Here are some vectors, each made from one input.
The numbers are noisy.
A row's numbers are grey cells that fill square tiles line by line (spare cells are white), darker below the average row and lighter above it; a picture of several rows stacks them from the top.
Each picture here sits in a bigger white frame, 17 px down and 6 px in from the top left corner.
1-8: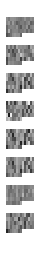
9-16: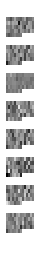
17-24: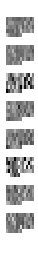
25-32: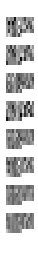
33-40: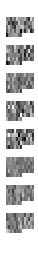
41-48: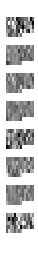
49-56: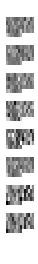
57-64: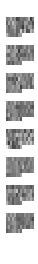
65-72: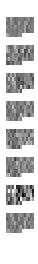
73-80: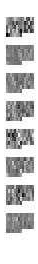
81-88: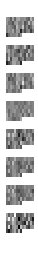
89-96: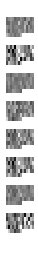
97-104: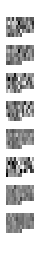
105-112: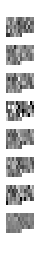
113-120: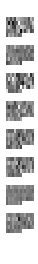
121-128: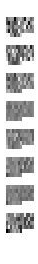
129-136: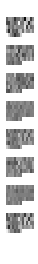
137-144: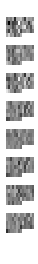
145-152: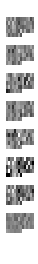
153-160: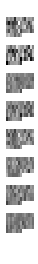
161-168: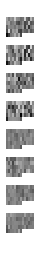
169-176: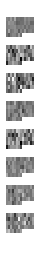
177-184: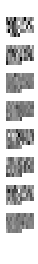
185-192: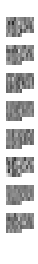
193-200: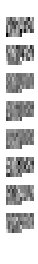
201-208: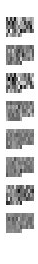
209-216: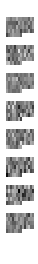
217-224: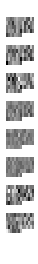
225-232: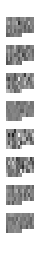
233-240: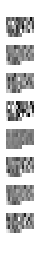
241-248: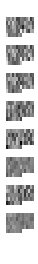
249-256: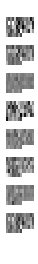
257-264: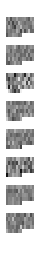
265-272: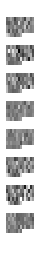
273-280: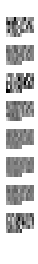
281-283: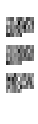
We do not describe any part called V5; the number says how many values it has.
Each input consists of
a list of up to two items, each either one of 6 labels and a value of V5, or a point on a 6-point line.
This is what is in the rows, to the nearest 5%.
All of them are lists of up to two items, each either one of 6 labels and a value of V5, or a point on a 6-point line: a few are empty, 30% hold one and 70% two.
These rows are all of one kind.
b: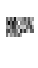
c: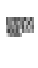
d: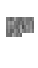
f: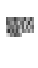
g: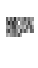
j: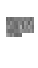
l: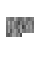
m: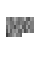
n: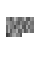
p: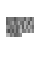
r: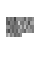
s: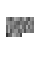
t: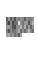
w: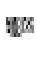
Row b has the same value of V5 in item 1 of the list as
c, d and l.
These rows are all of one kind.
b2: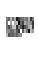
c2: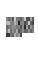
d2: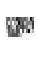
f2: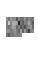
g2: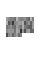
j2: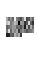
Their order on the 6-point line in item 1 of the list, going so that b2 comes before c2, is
b2, f2, d2, g2, j2, c2.
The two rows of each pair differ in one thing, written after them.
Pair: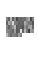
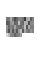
the value of V5 in item 2 of the list
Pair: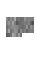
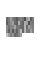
the label in item 2 of the list
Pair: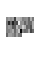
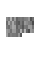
the value of V5 in item 2 of the list
